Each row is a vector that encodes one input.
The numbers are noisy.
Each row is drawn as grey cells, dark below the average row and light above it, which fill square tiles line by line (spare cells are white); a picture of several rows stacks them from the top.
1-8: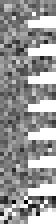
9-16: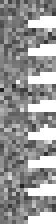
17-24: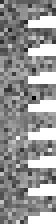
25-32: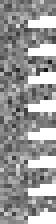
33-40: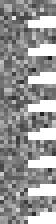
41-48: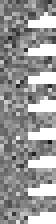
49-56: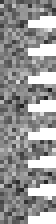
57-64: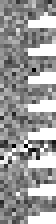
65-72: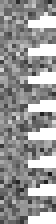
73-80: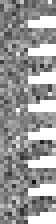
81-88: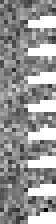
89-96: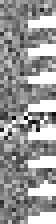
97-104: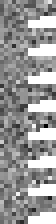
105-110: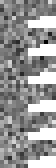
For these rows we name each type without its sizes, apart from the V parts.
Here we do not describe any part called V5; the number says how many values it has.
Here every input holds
a list of items, each a true/false value and a value of V5.
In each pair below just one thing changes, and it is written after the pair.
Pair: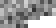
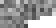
the true/false value in item 1 of the list
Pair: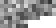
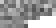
the true/false value in item 1 of the list
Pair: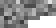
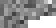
the value of V5 in item 2 of the list
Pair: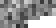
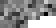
the value of V5 in item 1 of the list
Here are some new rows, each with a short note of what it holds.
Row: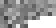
a list of two items
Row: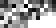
the empty list
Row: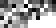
the empty list
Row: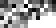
the empty list
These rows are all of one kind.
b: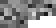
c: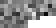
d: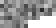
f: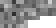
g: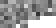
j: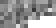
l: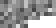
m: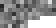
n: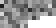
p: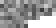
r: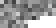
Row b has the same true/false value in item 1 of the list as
c, g, j and l.
